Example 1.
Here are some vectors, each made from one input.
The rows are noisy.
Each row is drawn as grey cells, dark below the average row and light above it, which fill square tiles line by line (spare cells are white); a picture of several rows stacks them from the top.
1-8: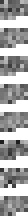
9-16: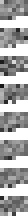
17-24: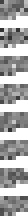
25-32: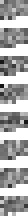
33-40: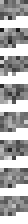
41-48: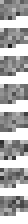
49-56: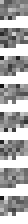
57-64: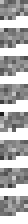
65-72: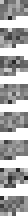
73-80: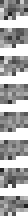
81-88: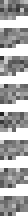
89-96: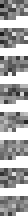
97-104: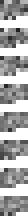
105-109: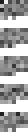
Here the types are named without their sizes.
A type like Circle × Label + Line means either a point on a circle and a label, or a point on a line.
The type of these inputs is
Bool × Label + Tree + Unit.
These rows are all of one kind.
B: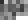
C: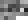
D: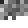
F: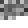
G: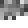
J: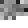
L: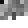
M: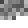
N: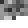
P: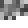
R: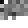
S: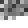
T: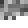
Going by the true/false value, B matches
D, L and R.
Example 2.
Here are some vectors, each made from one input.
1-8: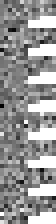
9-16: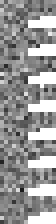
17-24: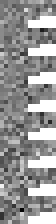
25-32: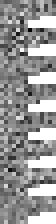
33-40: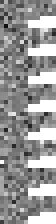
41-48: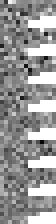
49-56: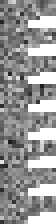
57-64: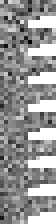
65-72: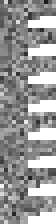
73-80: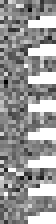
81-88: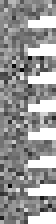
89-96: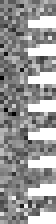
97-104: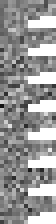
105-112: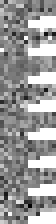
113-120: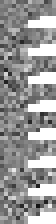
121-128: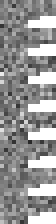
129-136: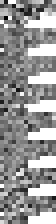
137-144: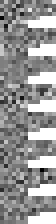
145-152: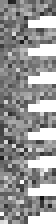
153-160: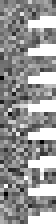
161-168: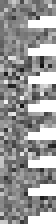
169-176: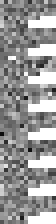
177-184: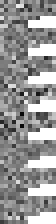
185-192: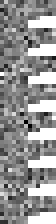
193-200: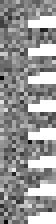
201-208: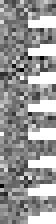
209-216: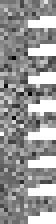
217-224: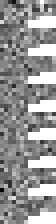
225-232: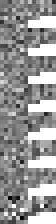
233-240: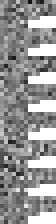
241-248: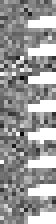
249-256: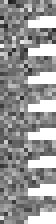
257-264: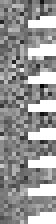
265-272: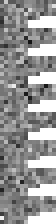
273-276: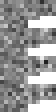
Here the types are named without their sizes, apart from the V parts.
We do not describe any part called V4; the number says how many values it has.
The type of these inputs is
Bool × Bool × Bool + (Circle + Unit) × V4.
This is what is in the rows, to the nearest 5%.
About 35% of them hold three true/false values. The rest hold a value of V4, together with either a point on a circle, or a fixed value.
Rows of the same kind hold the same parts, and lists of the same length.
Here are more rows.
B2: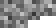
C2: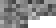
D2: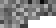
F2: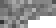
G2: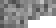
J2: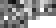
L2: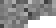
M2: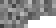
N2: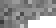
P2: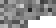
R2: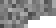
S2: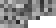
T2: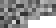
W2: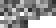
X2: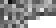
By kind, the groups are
B2, F2, G2, J2, N2, T2, X2
C2, D2, P2, S2, W2
L2, M2, R2

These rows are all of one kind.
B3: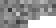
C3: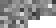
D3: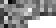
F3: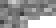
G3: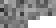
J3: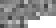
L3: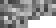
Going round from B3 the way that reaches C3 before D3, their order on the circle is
B3, F3, C3, J3, L3, D3, G3.
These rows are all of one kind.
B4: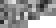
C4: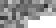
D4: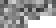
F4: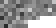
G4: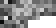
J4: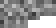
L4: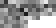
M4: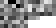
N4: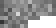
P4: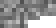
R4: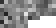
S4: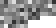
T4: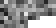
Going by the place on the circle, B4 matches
F4 and R4.
